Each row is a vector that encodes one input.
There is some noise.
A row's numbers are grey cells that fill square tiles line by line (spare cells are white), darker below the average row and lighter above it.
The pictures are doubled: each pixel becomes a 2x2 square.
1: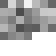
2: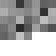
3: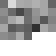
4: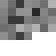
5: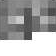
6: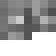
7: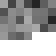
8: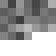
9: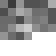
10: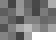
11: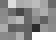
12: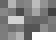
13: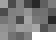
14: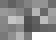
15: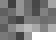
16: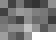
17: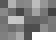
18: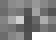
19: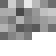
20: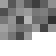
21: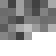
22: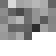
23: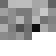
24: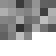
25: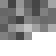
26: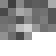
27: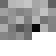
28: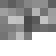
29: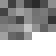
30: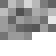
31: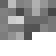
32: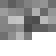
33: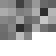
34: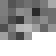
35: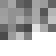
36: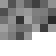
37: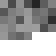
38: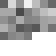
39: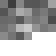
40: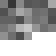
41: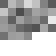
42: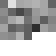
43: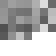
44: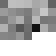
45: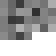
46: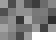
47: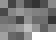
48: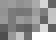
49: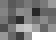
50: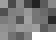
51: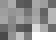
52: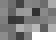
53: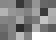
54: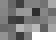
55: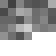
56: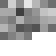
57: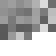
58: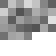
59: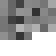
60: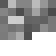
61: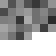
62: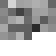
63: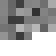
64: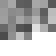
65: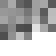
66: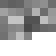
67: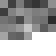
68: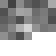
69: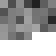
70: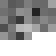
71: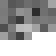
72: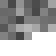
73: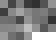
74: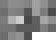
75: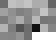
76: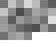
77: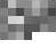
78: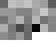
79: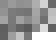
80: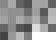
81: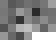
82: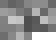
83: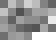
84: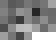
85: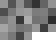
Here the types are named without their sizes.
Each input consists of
either a point on a circle, or a point on a line.
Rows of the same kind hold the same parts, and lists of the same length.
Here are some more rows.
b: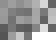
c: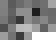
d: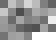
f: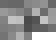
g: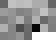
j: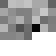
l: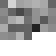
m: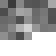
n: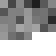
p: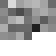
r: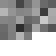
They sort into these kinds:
b, d, f, g, j, l, p, r
c, m, n

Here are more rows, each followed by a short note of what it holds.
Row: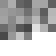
a point on a circle
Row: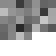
a point on a circle
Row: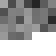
a point on a line
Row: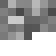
a point on a circle
